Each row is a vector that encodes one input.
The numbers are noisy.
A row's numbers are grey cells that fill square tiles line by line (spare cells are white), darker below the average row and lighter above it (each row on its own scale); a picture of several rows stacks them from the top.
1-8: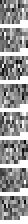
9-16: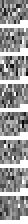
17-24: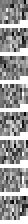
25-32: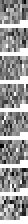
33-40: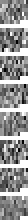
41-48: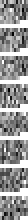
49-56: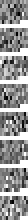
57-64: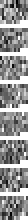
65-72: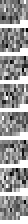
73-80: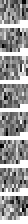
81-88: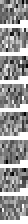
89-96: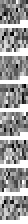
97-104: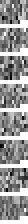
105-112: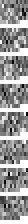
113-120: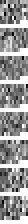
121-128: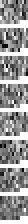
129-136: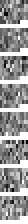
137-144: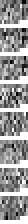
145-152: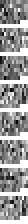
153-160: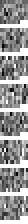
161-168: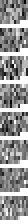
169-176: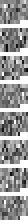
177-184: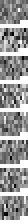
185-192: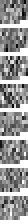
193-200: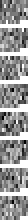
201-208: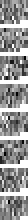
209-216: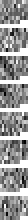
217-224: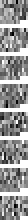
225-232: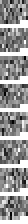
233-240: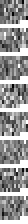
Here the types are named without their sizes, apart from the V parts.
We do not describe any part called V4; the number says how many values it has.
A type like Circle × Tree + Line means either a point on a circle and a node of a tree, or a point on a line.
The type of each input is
List(Label × (Line + V4)).
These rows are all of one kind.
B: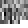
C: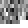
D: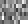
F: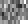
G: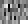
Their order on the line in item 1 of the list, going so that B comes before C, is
D, B, G, C, F.
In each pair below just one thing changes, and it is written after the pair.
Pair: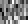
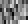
the label in item 2 of the list
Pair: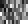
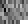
the label in item 2 of the list
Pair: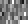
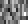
the label in item 2 of the list
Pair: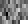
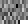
the label in item 1 of the list
